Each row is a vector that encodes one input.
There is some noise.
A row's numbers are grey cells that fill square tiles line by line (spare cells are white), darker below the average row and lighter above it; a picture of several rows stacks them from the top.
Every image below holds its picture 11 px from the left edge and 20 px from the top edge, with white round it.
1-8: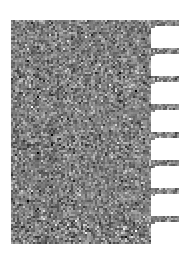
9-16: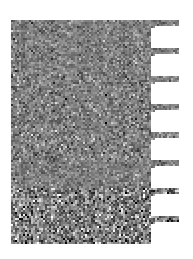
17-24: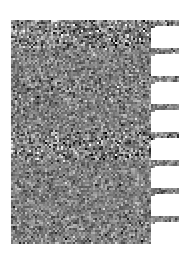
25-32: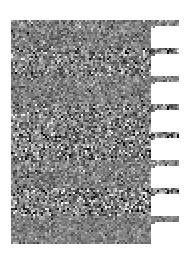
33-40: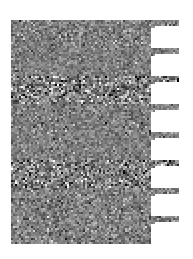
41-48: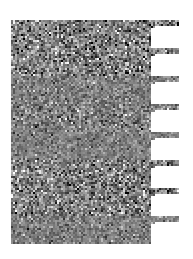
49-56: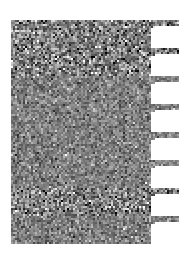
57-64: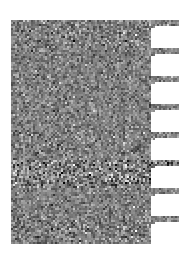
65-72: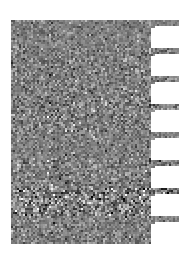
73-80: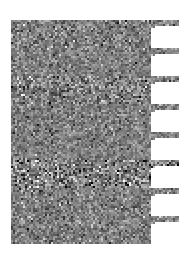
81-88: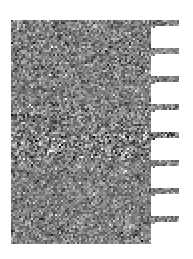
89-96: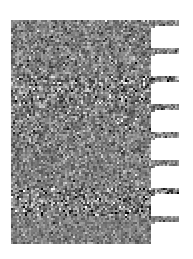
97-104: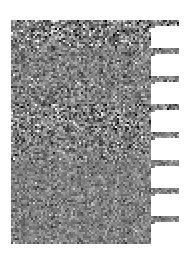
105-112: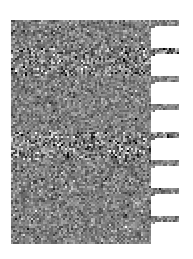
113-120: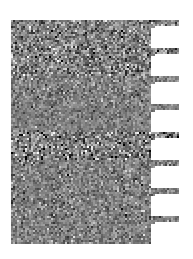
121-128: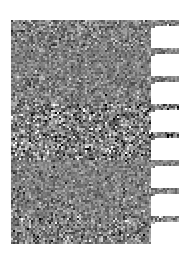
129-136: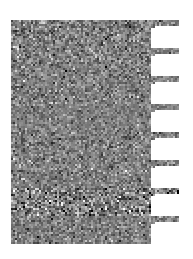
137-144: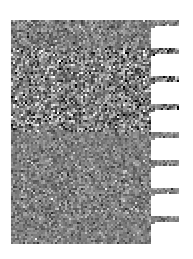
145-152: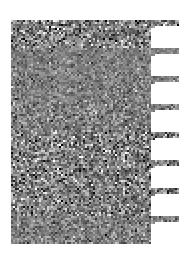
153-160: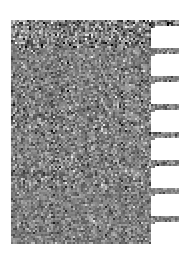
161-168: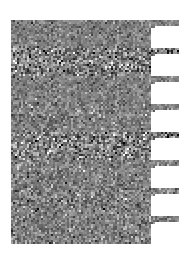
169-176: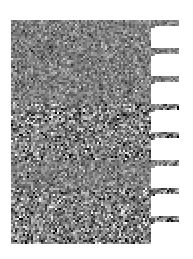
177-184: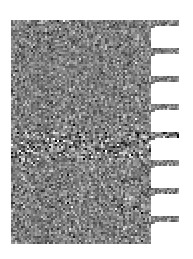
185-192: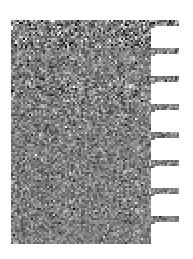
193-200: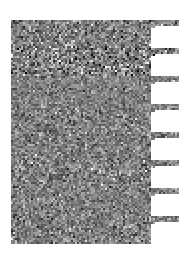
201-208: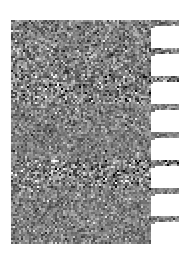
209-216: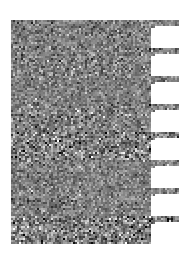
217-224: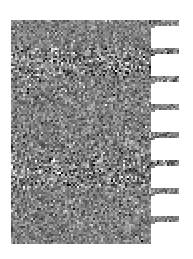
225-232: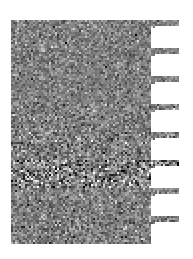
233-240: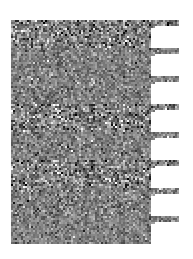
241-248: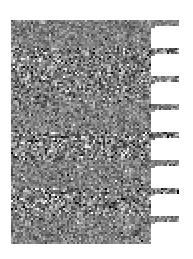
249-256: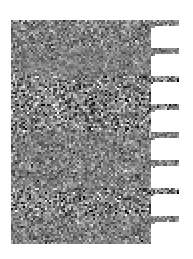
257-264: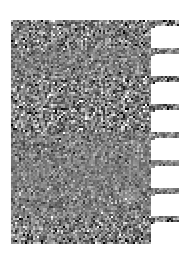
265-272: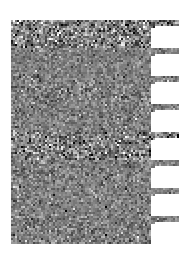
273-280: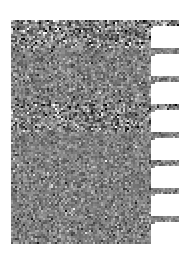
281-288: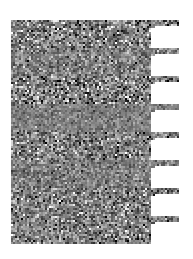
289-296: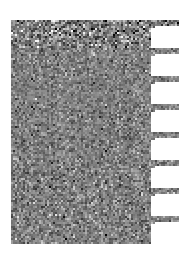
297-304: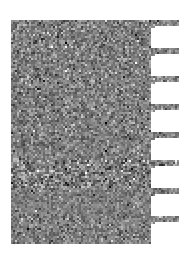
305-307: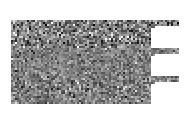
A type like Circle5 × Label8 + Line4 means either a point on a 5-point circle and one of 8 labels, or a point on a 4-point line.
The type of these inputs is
(Circle9 + Line11) × (Circle10 + Unit) + Line14 × Line14.
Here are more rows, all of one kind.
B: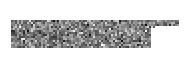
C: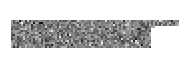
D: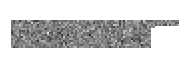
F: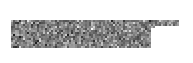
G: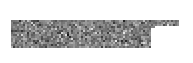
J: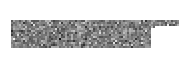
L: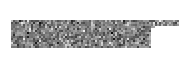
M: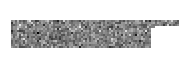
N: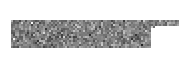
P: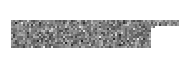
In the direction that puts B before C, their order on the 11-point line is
P, L, M, B, F, N, D, G, C, J.
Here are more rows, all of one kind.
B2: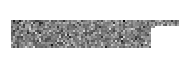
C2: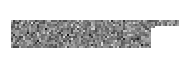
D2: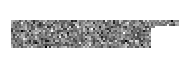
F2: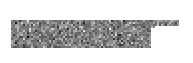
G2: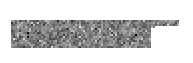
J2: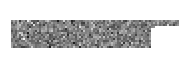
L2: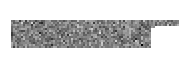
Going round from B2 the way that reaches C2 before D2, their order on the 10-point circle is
B2, L2, G2, C2, F2, J2, D2.
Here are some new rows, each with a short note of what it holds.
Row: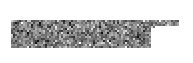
a point on a 10-point circle and a point on an 11-point line
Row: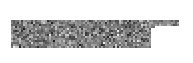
a point on a 9-point circle
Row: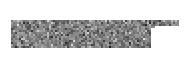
a point on a 9-point circle and a point on a 10-point circle
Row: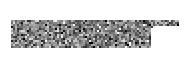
a point on each of two 14-point lines
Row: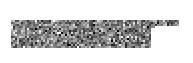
a point on each of two 14-point lines
